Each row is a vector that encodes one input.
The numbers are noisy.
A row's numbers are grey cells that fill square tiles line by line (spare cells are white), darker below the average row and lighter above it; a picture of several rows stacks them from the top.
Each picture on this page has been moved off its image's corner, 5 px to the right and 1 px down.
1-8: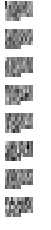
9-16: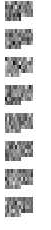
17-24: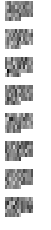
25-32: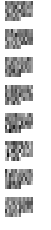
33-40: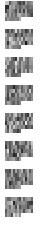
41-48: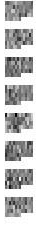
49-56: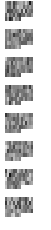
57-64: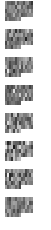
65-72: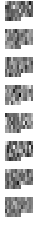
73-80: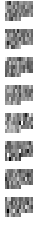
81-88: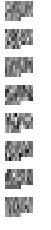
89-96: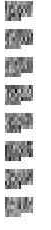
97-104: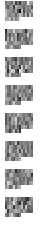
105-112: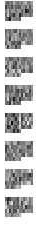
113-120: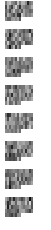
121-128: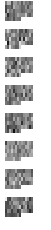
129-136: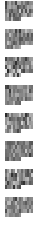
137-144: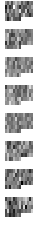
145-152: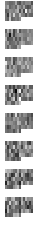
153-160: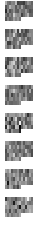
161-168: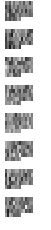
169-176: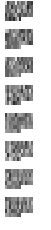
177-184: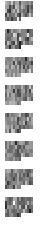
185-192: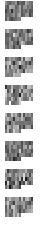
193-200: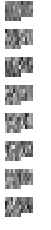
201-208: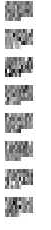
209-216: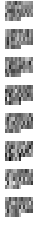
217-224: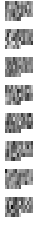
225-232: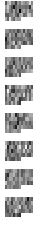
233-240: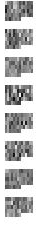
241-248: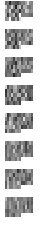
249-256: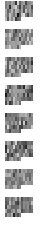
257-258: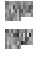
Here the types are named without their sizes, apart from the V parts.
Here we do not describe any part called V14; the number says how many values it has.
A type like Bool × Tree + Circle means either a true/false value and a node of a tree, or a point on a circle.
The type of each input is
Label × (Line + V14).
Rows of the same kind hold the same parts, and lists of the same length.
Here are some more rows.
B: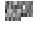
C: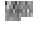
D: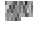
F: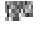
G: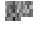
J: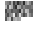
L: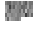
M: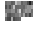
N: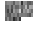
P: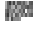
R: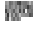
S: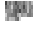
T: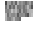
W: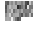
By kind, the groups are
B, F, G, J, M, N, P, R
C, D, L, S, T, W

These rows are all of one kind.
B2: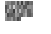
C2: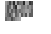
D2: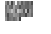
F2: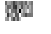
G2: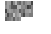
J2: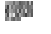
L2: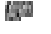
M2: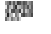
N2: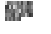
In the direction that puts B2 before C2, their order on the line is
B2, C2, M2, D2, G2, N2, J2, F2, L2.
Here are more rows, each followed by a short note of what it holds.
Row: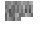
a label and a value of V14
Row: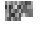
a label and a value of V14
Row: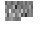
a label and a point on a line
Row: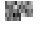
a label and a value of V14
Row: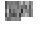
a label and a value of V14
